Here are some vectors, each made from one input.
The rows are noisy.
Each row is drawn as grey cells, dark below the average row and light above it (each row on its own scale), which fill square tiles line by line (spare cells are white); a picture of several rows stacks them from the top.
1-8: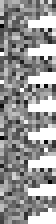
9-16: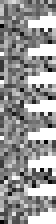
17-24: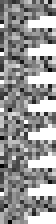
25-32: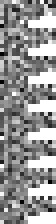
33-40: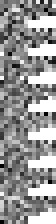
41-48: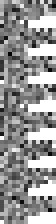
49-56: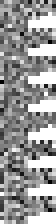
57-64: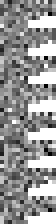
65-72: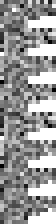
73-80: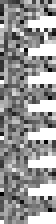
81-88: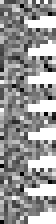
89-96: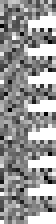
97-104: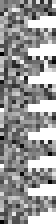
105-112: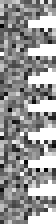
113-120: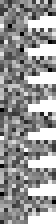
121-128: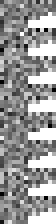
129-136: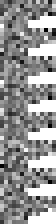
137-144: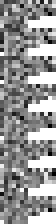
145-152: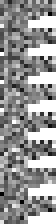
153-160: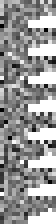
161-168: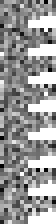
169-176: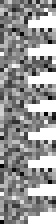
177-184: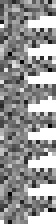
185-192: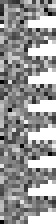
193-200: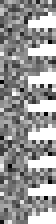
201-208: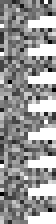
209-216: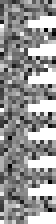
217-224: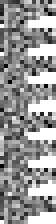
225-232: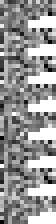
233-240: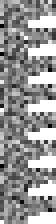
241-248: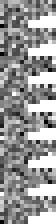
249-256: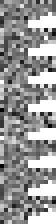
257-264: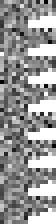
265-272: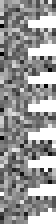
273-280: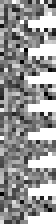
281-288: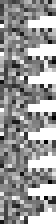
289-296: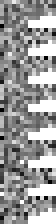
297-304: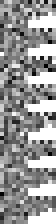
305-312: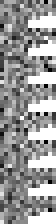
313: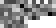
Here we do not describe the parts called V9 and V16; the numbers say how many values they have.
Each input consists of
a true/false value, together with either a point on a 17-point line and a value of V9, or a value of V16.
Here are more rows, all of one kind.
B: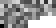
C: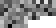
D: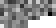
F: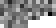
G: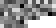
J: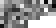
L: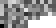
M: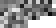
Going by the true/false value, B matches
J and L.
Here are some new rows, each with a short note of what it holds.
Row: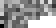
a point on a 17-point line, a true/false value and a value of V9
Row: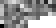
a point on a 17-point line, a true/false value and a value of V9
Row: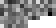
a point on a 17-point line, a true/false value and a value of V9
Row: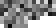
a point on a 17-point line, a true/false value and a value of V9
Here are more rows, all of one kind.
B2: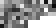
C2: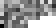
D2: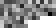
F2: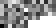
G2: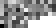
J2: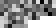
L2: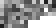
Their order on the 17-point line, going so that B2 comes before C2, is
D2, J2, G2, B2, C2, L2, F2.
